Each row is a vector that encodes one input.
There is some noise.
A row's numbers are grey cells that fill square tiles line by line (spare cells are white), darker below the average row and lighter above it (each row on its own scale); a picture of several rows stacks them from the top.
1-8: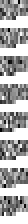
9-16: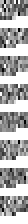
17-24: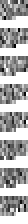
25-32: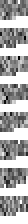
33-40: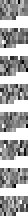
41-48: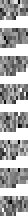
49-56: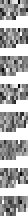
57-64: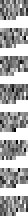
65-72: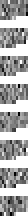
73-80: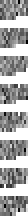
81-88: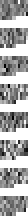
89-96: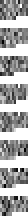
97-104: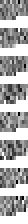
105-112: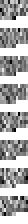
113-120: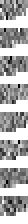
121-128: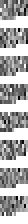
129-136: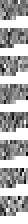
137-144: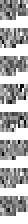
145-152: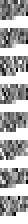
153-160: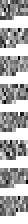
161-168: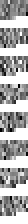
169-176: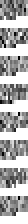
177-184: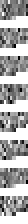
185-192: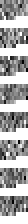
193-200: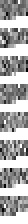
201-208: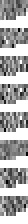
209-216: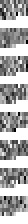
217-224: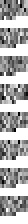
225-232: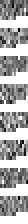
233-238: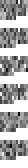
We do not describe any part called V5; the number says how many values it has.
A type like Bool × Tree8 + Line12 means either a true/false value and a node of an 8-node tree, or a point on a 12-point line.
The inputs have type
List2(Label10 × V5).
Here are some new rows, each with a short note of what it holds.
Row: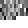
a list of one item
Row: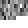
a list of one item
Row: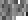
a list of two items
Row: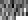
the empty list
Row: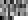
a list of two items
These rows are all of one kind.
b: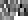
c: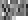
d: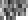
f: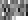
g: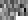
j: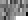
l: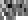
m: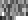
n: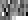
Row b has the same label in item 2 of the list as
d, g and m.
